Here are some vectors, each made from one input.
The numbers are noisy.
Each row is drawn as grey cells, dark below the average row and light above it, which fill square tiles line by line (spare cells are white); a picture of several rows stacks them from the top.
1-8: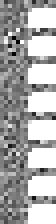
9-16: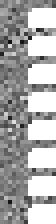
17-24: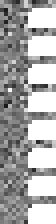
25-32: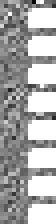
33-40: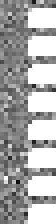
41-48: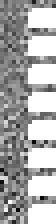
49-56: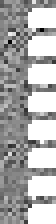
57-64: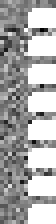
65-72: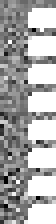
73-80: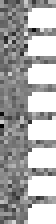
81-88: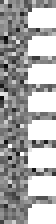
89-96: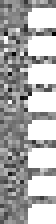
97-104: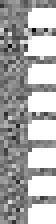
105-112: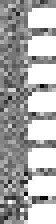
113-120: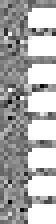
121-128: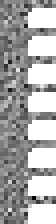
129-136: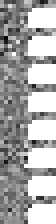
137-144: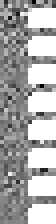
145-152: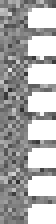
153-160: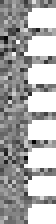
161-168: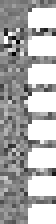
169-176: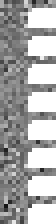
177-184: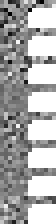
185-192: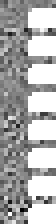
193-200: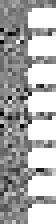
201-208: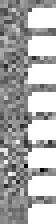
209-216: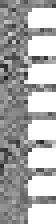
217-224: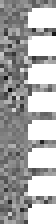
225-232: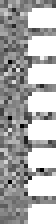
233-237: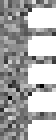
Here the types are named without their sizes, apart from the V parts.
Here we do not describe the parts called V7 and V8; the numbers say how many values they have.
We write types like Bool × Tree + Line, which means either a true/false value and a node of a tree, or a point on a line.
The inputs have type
(Bool × Circle + V8) × Label × V7 + Unit.
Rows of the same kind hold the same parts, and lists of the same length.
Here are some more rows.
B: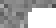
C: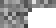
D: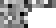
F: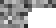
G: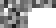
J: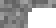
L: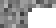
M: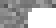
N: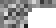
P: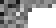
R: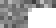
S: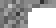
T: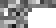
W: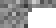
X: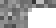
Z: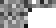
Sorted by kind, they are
B, F, J, M, N, W, X
C, D, G, L, R, S, T, Z
P

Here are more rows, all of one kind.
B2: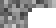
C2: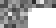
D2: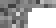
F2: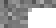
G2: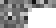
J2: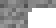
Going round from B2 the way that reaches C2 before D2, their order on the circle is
B2, J2, G2, C2, F2, D2.
